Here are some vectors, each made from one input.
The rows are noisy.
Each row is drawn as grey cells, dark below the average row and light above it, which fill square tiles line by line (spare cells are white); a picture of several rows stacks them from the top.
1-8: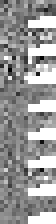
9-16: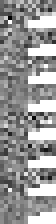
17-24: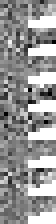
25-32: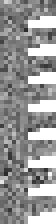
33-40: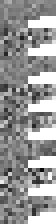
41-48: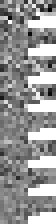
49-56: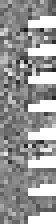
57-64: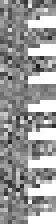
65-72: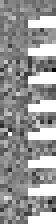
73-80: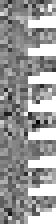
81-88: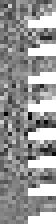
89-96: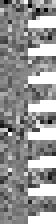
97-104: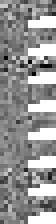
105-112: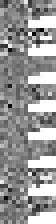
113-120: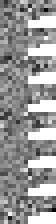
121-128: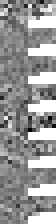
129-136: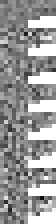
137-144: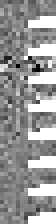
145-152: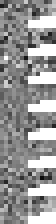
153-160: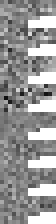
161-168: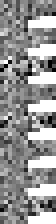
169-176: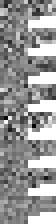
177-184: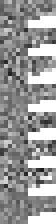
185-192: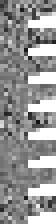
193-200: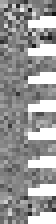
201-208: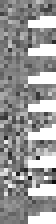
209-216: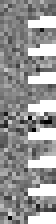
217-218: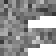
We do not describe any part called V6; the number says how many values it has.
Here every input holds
a point on a 7-point line, together with either a point on a 7-point line, or a value of V6.
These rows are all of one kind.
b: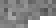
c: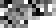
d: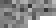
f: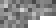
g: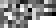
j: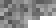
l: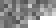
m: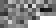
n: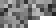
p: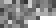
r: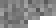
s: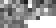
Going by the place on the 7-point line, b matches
c and f.
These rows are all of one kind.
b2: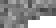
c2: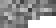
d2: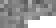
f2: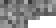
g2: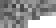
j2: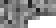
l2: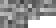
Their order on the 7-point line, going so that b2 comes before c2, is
d2, b2, j2, c2, f2, g2, l2.
